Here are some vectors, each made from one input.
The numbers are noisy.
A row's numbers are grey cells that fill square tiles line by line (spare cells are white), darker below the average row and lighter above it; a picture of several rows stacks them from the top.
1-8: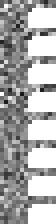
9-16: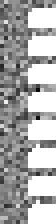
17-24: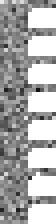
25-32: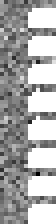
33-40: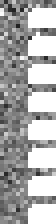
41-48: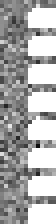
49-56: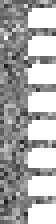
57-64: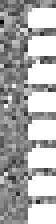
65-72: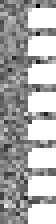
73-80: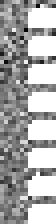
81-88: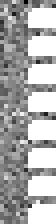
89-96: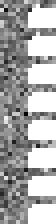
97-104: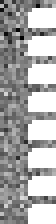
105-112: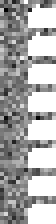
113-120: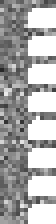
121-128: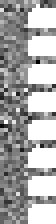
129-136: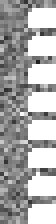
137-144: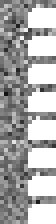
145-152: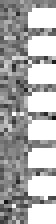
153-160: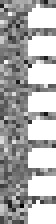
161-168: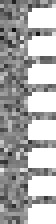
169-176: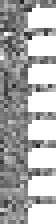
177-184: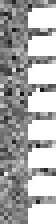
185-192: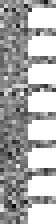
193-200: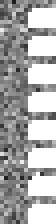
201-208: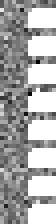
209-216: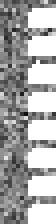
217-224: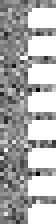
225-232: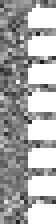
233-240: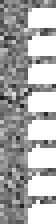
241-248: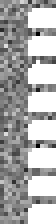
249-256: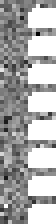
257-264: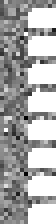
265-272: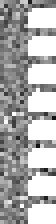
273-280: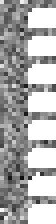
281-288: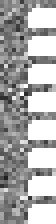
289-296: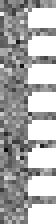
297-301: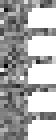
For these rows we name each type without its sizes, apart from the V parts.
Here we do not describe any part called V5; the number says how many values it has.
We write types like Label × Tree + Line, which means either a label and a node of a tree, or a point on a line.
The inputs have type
Label × (Line + List(V5)).
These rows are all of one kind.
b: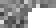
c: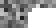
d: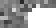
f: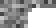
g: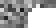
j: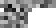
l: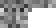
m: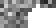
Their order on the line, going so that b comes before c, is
l, f, j, g, m, d, b, c.
